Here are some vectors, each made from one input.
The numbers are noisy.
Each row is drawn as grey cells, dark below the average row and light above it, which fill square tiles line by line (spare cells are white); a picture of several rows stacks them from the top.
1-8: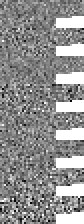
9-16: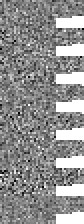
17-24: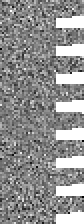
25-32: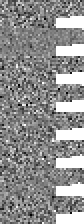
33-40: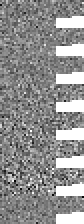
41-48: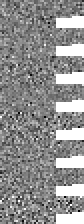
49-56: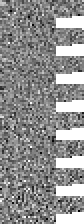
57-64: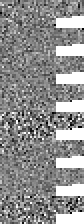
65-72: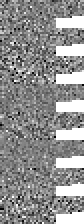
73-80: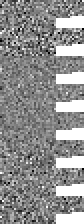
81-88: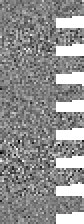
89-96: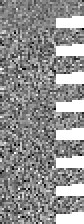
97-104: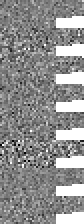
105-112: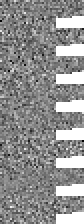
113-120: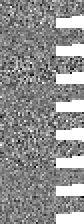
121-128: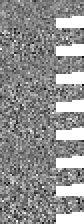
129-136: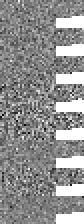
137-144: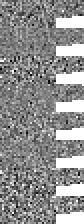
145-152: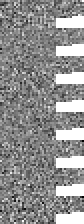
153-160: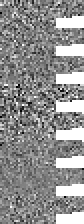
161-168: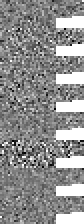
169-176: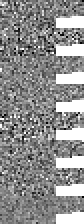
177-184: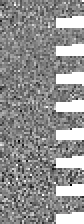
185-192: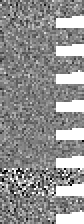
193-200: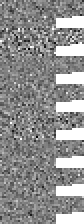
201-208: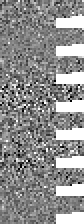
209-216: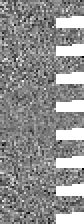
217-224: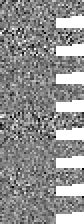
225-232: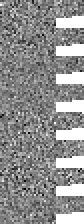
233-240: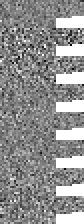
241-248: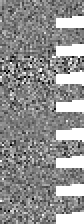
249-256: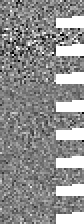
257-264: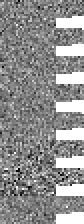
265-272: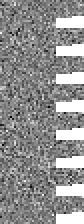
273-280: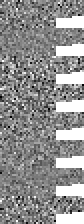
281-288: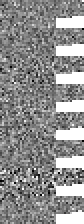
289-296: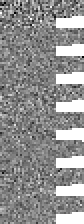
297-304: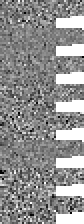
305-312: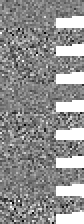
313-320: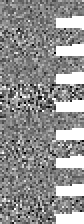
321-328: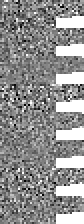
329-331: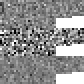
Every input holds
either a fixed value, or one of 9 labels, a node of each of two 7-node trees and a true/false value.
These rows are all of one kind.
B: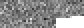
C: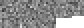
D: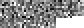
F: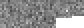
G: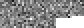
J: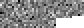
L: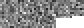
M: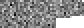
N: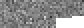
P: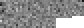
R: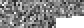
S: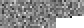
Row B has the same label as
D, F, L and R.
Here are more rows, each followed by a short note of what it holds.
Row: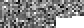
a fixed value
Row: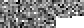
a fixed value
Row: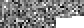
a fixed value
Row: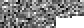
a fixed value
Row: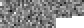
one of 9 labels, a node of each of two 7-node trees and a true/false value
